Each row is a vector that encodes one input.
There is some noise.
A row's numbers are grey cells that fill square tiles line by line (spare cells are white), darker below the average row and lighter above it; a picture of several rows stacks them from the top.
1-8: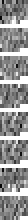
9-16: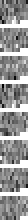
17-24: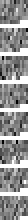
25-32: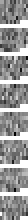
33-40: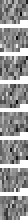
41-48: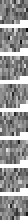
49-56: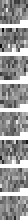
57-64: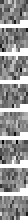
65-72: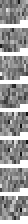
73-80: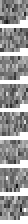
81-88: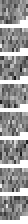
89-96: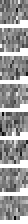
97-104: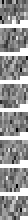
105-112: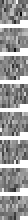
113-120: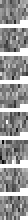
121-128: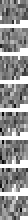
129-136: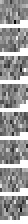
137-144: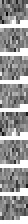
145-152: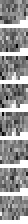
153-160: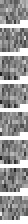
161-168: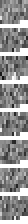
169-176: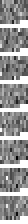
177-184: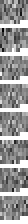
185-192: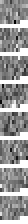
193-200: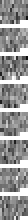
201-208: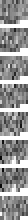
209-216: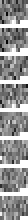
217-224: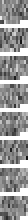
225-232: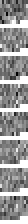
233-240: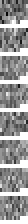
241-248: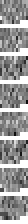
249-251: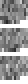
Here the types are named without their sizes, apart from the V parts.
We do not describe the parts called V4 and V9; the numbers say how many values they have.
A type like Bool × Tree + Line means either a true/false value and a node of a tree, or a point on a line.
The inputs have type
Bool × V9 + Tree × (Tree + V4).
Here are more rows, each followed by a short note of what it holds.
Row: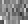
a node of a tree and a value of V4
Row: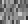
a node of a tree and a value of V4
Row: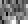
a true/false value and a value of V9
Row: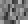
a node of each of two trees
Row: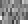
a node of a tree and a value of V4
